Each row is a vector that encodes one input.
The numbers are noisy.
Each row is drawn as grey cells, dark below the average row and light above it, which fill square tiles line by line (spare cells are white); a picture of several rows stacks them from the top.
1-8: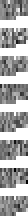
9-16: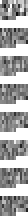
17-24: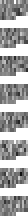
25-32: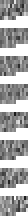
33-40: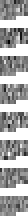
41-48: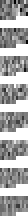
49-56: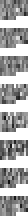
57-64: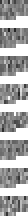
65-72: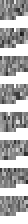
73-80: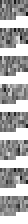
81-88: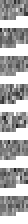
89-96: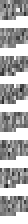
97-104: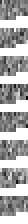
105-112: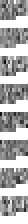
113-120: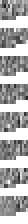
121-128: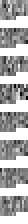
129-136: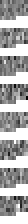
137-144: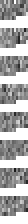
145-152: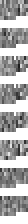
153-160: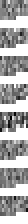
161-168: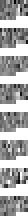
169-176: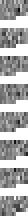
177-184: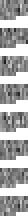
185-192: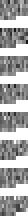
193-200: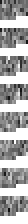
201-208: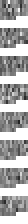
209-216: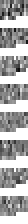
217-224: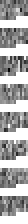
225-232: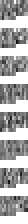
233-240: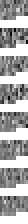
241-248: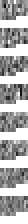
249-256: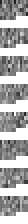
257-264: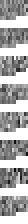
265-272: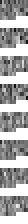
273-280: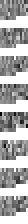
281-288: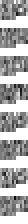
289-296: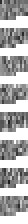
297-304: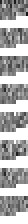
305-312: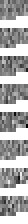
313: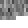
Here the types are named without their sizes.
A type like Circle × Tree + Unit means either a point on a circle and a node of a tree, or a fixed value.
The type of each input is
Circle × Line.
